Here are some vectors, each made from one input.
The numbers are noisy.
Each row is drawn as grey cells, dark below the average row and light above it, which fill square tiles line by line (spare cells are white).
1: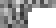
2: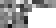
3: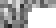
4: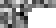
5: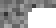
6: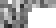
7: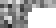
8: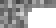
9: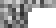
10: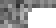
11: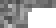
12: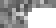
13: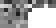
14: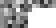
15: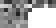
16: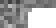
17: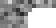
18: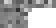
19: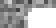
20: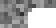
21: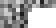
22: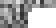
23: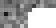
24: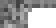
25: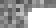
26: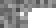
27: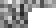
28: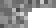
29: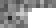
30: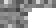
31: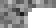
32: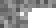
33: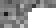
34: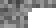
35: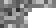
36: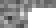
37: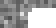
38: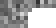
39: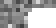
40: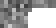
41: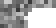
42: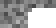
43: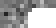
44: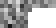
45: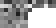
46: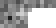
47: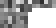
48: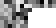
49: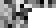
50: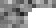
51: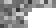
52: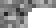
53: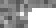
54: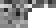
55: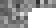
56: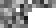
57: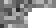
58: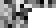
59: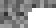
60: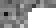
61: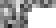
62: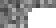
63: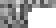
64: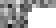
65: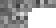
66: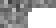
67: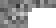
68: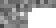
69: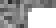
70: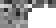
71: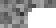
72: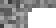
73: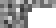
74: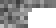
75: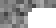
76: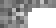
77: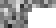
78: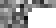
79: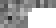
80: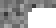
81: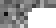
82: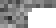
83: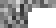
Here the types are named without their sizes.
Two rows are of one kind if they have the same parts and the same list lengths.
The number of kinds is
4.
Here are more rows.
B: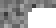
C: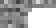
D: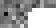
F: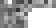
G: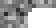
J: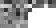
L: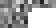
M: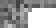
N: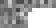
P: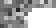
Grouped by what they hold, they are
B, D, G
C, L, M
F, N, P
J

